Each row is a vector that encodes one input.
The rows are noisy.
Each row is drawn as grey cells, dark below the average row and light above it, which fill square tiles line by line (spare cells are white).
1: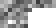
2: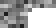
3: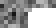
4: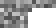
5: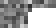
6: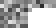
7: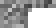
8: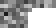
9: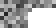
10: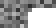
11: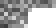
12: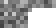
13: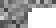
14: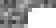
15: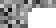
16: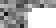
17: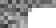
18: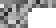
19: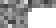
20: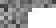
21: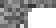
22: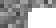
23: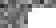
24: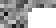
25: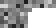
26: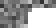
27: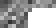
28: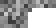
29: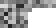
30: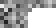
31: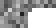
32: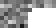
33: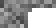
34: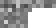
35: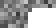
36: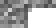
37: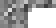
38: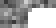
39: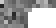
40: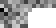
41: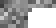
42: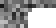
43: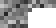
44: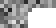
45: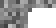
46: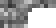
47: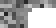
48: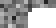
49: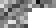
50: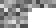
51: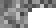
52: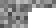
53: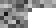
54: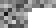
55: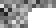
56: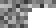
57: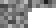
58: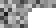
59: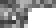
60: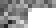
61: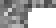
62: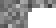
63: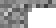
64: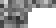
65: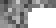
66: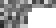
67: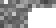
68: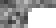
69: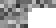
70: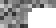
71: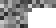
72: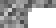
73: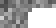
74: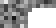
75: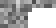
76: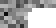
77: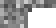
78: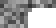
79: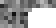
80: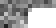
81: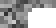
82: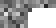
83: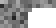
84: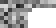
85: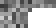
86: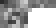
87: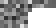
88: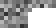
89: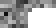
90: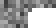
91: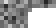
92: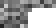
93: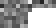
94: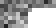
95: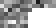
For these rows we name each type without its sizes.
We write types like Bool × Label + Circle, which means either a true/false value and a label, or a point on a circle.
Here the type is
Label + Line.
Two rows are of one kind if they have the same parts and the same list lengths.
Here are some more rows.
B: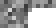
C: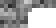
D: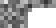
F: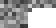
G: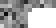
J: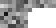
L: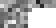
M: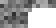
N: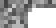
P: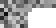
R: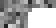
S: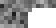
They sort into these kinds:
B, C, D, M, N, R, S
F, G, J, L, P

